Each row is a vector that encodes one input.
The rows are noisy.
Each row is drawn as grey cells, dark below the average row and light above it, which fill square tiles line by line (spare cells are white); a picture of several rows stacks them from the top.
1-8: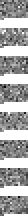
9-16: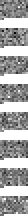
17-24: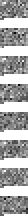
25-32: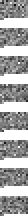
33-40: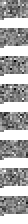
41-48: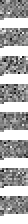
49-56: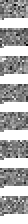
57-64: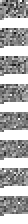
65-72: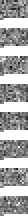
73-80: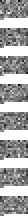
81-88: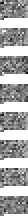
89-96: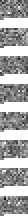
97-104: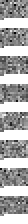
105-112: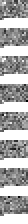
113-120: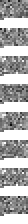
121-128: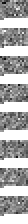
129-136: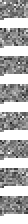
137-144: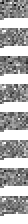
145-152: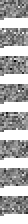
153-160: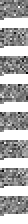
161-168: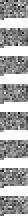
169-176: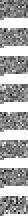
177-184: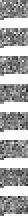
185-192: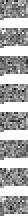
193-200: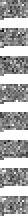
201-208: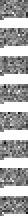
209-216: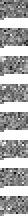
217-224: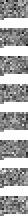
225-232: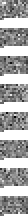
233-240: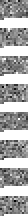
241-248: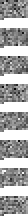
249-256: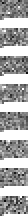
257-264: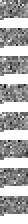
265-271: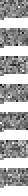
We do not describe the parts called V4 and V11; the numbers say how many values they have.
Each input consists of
either a point on a 9-point circle and a true/false value, or a fixed value, or a value of V4 and a value of V11.
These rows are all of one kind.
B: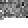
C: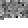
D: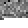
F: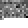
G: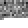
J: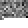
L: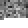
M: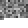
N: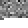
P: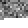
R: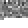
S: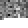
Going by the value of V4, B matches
C, M, P and R.
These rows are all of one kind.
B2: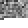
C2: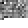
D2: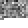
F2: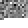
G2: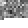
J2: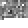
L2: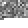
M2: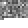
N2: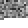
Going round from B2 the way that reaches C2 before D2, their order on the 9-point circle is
B2, L2, C2, F2, G2, J2, M2, N2, D2.
